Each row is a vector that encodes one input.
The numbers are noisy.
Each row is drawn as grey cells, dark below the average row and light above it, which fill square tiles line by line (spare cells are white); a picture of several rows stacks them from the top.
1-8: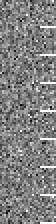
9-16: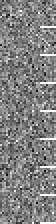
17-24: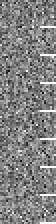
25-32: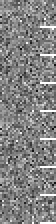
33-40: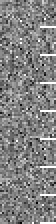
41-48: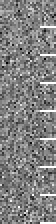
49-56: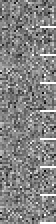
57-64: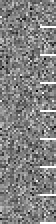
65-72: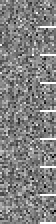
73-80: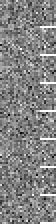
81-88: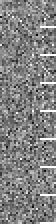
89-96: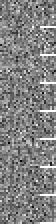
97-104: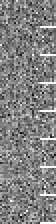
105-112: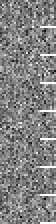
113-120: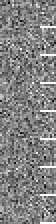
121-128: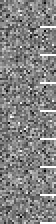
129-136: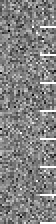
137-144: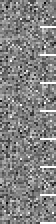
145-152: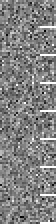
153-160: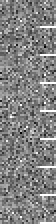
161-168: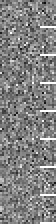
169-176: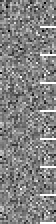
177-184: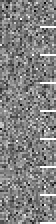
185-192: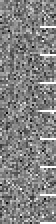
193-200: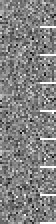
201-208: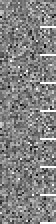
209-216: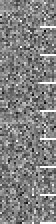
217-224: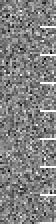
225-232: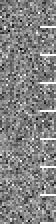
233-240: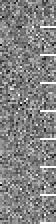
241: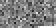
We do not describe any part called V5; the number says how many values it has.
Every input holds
either one of 6 labels and two values of V5, or a point on a 7-point line, a point on an 8-point line and a true/false value.
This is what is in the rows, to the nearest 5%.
About 45% of them hold one of 6 labels and two values of V5. The rest hold a point on a 7-point line, a point on an 8-point line and a true/false value.
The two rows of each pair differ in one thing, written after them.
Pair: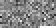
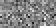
the place on the 7-point line
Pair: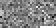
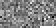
the place on the 7-point line
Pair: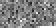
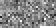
the true/false value
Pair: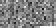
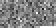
the place on the 8-point line
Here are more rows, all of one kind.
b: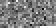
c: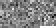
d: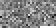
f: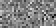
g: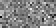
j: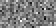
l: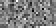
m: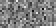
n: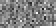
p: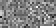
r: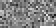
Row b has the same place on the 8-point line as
f and g.
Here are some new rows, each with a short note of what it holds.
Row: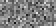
a point on a 7-point line, a point on an 8-point line and a true/false value
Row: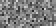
a point on a 7-point line, a point on an 8-point line and a true/false value
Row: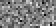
one of 6 labels and two values of V5
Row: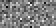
one of 6 labels and two values of V5
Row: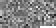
a point on a 7-point line, a point on an 8-point line and a true/false value
